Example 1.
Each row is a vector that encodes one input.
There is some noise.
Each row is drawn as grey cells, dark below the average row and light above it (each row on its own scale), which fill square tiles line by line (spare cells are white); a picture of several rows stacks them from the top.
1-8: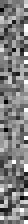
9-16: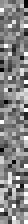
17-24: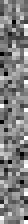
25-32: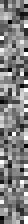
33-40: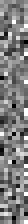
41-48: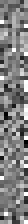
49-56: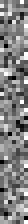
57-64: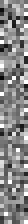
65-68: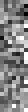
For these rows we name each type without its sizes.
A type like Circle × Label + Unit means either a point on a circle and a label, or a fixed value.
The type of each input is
Bool × Bool × Bool × Line.
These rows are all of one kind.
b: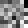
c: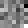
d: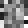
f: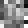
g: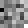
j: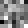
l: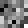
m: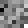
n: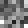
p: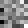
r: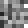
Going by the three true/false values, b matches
c, d and f.
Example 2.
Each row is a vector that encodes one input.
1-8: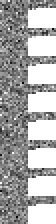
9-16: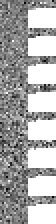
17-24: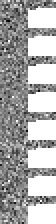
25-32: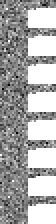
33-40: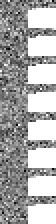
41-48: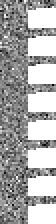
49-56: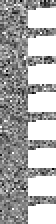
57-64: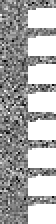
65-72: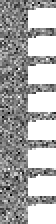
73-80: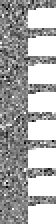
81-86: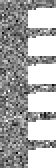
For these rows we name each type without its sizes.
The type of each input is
Bool × Bool × Bool × Label + Unit.
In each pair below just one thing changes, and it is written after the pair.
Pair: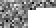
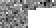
the label
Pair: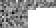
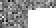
one of the three true/false values
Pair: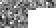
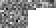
one of the three true/false values
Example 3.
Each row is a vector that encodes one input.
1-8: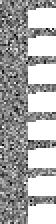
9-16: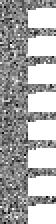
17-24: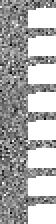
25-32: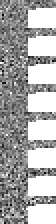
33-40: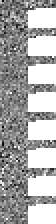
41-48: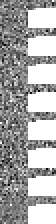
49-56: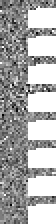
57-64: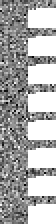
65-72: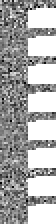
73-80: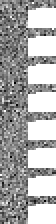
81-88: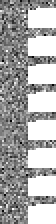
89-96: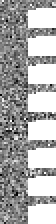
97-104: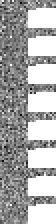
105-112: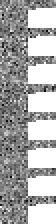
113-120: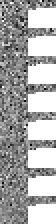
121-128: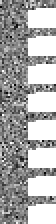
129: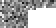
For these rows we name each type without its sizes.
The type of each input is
Bool × Bool × Bool × Bool × Label.
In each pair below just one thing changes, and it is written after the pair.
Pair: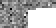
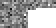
one of the four true/false values
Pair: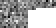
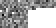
one of the four true/false values
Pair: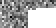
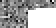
the label
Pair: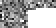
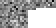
the label
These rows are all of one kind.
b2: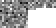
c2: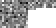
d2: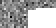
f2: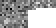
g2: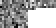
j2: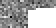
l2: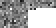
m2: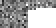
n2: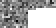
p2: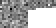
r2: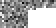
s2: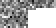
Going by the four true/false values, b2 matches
c2, n2, r2 and s2.
